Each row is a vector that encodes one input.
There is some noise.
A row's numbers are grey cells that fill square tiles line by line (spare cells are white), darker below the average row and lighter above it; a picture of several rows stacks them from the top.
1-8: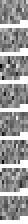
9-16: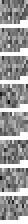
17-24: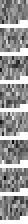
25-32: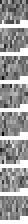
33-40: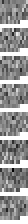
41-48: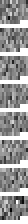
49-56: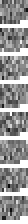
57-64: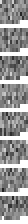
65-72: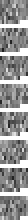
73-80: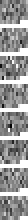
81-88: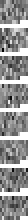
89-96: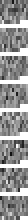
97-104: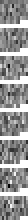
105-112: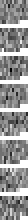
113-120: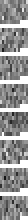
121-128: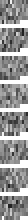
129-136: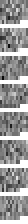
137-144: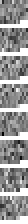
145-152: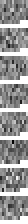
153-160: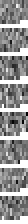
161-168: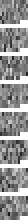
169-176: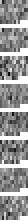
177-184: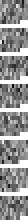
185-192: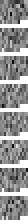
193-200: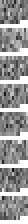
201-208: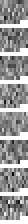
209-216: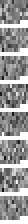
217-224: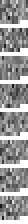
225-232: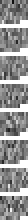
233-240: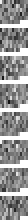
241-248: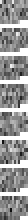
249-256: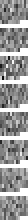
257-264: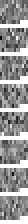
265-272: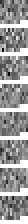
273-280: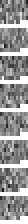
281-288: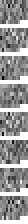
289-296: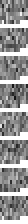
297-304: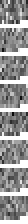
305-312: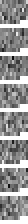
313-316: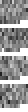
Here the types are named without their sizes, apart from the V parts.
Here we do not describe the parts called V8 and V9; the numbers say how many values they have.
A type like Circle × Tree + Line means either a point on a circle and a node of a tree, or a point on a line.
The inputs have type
Bool × Line × (Line + V9) + V8.
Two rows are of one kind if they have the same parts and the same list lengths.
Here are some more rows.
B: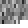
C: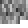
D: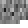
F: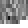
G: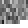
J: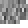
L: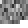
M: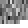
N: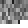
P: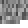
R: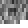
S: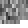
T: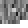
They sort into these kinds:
B, C, D, J, L, P, T
F, G, M, S
N, R

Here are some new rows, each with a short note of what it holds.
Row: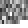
a value of V8
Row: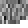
a point on a line, a true/false value and a value of V9
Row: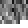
a point on each of two lines and a true/false value
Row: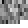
a point on a line, a true/false value and a value of V9
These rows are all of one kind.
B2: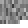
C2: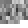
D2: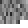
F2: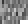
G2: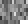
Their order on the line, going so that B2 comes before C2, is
G2, D2, B2, C2, F2.
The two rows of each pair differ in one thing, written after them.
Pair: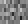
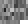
the true/false value
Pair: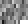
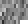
the place on the line
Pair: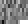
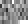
the value of V9
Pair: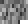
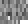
the value of V9
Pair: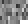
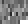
the place on the line
